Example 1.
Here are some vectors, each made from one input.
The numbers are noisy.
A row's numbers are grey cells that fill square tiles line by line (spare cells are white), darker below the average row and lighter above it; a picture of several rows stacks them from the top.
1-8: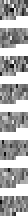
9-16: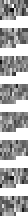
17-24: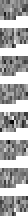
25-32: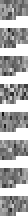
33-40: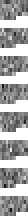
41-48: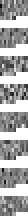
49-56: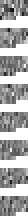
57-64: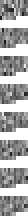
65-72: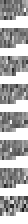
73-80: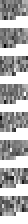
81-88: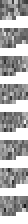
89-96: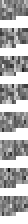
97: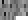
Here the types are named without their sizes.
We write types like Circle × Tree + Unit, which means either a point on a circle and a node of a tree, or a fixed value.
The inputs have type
Bool × Bool × Bool × Tree + Line.
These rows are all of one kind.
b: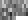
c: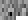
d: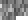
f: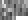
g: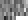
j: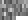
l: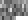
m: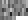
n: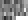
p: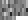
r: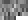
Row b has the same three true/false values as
c, m and p.
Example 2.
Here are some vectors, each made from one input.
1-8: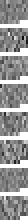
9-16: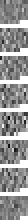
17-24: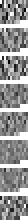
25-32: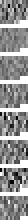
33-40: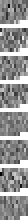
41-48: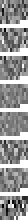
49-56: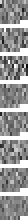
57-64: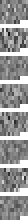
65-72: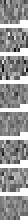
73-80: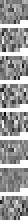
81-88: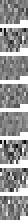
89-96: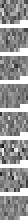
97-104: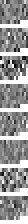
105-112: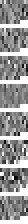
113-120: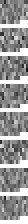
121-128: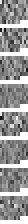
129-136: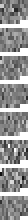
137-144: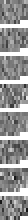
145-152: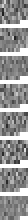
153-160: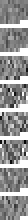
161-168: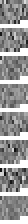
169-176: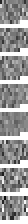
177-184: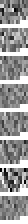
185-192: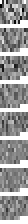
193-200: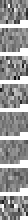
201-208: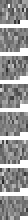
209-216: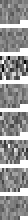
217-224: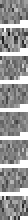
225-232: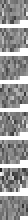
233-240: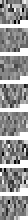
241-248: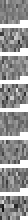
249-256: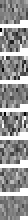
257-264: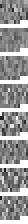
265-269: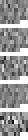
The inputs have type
Bool × Line5 + Line8.
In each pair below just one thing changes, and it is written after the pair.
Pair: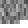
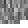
the true/false value
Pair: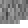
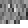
the true/false value
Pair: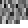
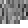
the true/false value
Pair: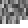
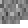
the place on the 5-point line
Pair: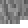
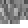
the place on the 5-point line
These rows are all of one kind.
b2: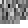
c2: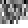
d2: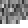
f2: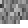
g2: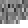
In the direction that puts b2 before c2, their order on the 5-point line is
b2, f2, g2, d2, c2.
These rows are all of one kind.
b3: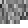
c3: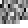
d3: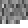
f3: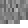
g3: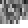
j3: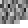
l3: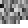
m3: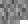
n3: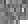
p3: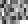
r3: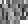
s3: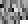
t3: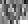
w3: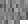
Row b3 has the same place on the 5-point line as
c3, g3 and p3.
